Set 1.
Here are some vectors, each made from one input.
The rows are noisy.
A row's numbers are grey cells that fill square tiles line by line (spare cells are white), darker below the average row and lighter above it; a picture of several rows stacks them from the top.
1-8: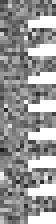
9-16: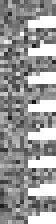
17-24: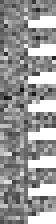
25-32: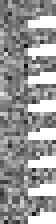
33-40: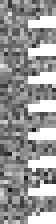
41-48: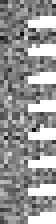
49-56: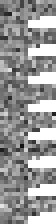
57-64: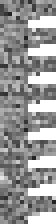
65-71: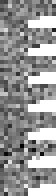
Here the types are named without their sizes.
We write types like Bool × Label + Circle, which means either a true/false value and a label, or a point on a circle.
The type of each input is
Bool × Bool × Bool × Bool.
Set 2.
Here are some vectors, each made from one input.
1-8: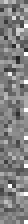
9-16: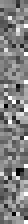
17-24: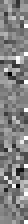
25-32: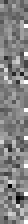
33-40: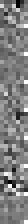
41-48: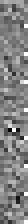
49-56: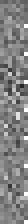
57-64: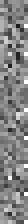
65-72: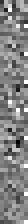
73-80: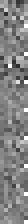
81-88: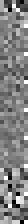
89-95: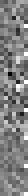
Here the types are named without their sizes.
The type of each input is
Circle.
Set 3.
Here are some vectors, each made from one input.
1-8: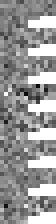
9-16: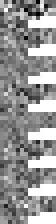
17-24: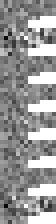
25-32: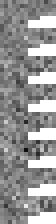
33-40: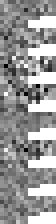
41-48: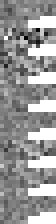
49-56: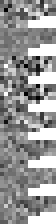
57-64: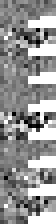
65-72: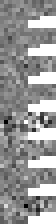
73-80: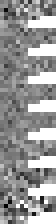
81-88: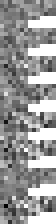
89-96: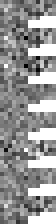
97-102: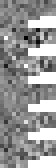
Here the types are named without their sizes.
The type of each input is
Line × Line.
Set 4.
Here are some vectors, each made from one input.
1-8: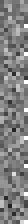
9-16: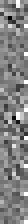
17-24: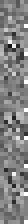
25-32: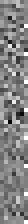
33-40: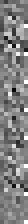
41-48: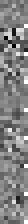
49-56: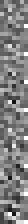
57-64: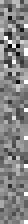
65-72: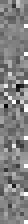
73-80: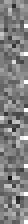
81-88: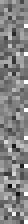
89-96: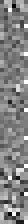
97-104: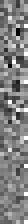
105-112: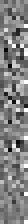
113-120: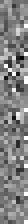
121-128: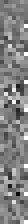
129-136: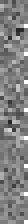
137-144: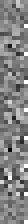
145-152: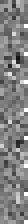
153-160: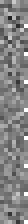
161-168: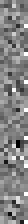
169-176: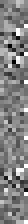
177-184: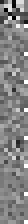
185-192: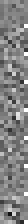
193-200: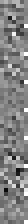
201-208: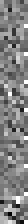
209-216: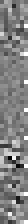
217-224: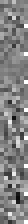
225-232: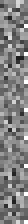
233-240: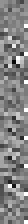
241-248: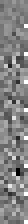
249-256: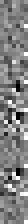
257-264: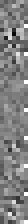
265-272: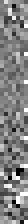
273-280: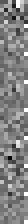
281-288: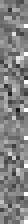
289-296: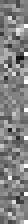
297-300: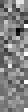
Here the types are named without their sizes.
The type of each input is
Line.
